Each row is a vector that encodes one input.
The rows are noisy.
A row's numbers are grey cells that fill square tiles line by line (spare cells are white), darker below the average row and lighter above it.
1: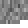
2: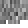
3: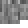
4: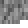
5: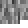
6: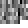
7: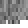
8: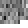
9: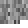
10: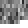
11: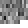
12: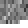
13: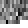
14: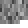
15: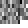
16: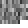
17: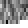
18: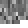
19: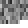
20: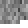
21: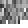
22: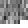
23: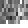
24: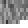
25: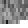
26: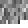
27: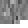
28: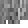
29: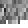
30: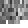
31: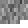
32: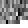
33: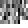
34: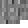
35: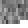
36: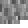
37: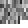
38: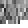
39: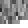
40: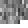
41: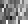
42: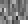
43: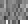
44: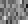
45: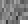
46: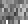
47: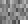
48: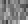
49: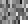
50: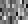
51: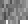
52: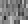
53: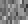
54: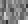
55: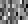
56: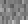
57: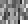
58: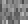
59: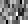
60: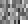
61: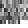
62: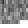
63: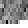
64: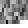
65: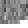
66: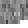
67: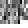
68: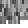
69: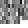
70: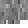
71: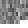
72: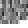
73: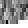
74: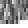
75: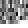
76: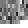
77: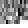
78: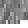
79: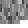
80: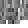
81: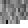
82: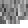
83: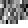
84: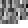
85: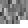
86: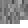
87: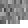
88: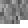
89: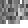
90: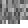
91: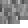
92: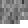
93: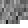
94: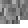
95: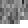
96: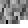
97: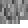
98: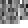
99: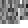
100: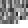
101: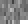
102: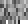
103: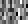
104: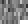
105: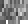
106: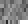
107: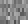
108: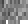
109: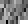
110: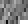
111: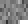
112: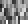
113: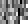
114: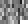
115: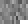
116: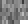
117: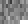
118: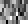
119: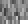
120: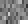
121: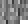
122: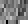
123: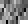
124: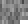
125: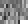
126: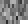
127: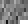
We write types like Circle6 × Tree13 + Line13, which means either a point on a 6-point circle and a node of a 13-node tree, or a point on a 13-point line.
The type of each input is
(Bool × Bool × Bool + Unit) × (Line6 + Line12).
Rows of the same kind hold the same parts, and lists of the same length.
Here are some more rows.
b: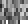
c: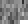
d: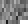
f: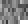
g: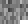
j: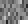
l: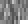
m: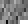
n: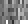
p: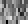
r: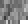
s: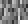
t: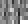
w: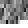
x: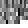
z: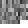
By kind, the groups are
b, c, d, m, w, z
f, g, p, r
j, t, x
l, n, s

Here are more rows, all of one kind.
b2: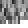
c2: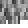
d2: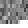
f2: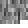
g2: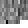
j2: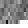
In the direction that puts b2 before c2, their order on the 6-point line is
f2, b2, g2, c2, j2, d2.
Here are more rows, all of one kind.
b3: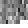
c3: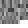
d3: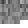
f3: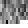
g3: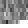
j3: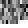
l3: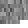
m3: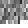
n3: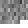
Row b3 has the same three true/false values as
m3 and n3.
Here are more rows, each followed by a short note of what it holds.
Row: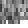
a point on a 6-point line
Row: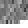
a point on a 6-point line and three true/false values
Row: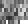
a point on a 12-point line
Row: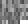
a point on a 6-point line
